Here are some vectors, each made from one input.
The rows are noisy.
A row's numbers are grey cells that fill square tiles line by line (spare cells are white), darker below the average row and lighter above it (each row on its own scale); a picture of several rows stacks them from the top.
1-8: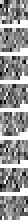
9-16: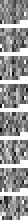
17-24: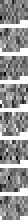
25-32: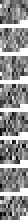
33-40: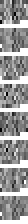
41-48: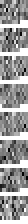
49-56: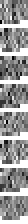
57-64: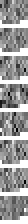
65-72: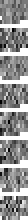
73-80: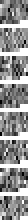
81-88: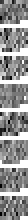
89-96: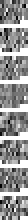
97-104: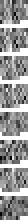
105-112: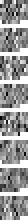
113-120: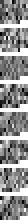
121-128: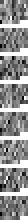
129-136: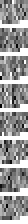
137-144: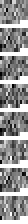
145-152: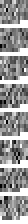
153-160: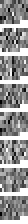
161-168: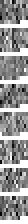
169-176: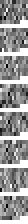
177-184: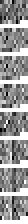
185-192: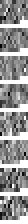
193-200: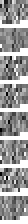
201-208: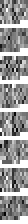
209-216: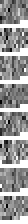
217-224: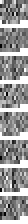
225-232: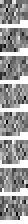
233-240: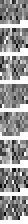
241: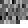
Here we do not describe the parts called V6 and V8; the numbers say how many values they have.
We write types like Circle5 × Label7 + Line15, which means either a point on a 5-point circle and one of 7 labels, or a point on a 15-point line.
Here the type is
Line11 + (Tree12 + V6) × V8.
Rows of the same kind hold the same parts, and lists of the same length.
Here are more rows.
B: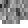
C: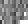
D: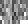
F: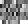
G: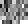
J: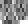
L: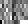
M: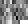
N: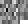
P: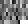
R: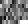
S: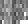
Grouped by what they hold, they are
B, F, G, J, N
C, D, L, M, S
P, R

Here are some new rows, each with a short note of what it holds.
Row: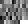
a node of a 12-node tree and a value of V8
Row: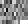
a point on an 11-point line
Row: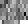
a point on an 11-point line
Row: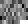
a node of a 12-node tree and a value of V8
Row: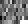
a node of a 12-node tree and a value of V8
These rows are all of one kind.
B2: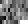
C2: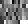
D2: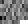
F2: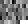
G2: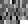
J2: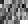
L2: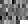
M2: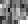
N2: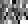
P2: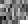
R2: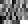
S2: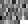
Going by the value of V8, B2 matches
C2, G2 and R2.
